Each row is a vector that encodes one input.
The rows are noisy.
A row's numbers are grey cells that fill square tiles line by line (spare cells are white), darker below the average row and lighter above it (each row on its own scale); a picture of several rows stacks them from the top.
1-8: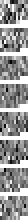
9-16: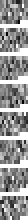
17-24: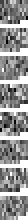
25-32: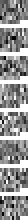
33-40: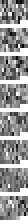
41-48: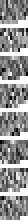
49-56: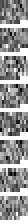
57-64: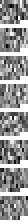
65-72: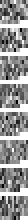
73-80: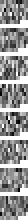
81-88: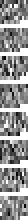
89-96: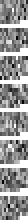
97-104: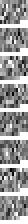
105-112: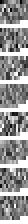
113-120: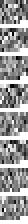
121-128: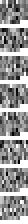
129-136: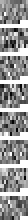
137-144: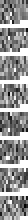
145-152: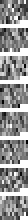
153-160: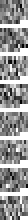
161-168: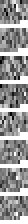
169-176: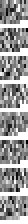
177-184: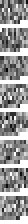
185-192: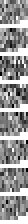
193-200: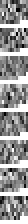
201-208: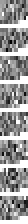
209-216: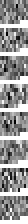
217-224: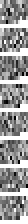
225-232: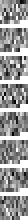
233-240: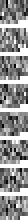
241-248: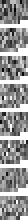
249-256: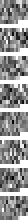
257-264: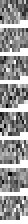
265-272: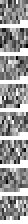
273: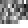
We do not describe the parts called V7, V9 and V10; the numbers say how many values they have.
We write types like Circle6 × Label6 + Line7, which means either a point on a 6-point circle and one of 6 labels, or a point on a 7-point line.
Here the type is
Bool × V9 + (Line6 + V7) × Line8 × V10.
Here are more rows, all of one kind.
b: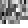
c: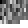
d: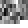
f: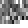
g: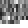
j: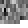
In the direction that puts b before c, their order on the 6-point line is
b, g, c, d, f, j.
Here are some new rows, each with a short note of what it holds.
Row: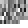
a point on an 8-point line, a value of V7 and a value of V10
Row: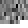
a point on a 6-point line, a point on an 8-point line and a value of V10
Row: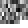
a true/false value and a value of V9
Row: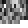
a point on a 6-point line, a point on an 8-point line and a value of V10
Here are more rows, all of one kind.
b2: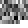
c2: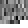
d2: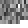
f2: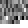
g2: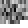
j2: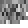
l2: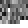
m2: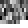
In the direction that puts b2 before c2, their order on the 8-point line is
f2, m2, b2, l2, g2, c2, j2, d2.
